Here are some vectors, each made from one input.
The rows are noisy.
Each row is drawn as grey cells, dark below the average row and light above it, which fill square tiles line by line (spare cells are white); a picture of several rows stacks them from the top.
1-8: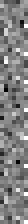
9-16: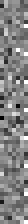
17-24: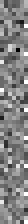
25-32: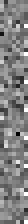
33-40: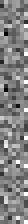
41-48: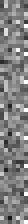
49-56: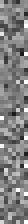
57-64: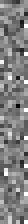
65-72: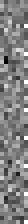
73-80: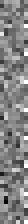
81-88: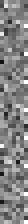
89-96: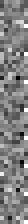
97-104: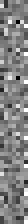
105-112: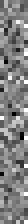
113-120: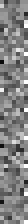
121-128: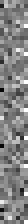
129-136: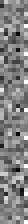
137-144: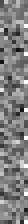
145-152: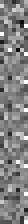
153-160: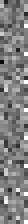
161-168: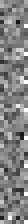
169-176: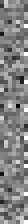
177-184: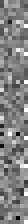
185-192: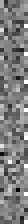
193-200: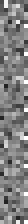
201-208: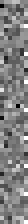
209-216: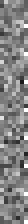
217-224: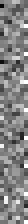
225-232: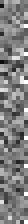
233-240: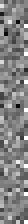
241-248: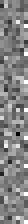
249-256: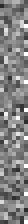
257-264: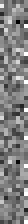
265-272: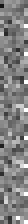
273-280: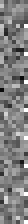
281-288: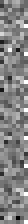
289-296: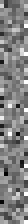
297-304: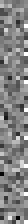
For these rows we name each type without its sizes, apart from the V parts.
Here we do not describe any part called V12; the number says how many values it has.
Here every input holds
a point on a line, a true/false value and a value of V12, together with either a point on a circle, or a fixed value.
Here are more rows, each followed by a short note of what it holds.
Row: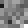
a point on a line, a true/false value and a value of V12
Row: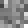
a point on a line, a true/false value and a value of V12
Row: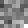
a point on a line, a true/false value and a value of V12
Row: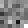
a point on a circle, a point on a line, a true/false value and a value of V12
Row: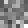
a point on a line, a true/false value and a value of V12
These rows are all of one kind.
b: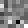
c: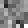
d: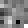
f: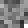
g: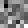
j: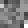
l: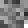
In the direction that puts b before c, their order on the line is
g, b, j, l, d, f, c.
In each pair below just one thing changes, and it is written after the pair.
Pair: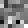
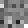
the place on the circle
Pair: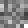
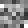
the value of V12
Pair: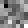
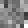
the place on the line
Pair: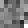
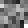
the true/false value
